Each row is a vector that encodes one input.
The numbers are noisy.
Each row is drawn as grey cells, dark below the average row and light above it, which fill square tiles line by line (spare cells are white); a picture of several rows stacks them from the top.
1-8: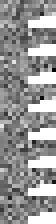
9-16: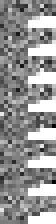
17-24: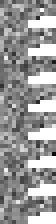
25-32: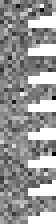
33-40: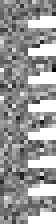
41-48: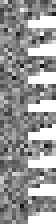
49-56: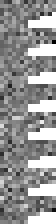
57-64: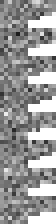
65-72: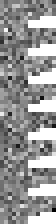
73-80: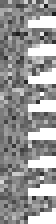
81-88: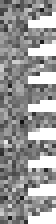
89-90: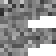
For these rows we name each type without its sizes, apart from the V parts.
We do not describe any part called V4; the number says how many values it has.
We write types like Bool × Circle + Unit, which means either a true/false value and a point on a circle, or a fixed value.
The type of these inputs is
(Circle + Unit) × Line × V4.
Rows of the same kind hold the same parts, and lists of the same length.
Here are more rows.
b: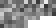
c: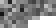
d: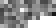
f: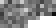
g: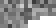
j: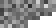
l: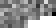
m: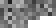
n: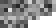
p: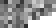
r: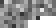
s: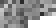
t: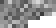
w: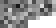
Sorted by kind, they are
b, c, d, f, g, l, m, r
j, n, p, s, t, w

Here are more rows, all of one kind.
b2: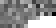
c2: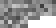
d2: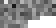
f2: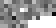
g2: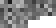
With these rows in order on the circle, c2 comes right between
f2 and g2.
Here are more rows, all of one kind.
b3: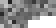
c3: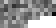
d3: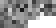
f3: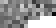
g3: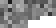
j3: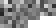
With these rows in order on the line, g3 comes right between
b3 and j3.
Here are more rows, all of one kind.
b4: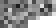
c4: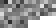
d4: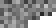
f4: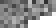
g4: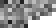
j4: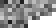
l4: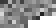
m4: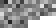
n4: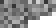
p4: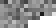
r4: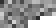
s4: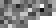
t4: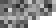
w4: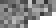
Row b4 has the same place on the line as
c4, m4 and s4.
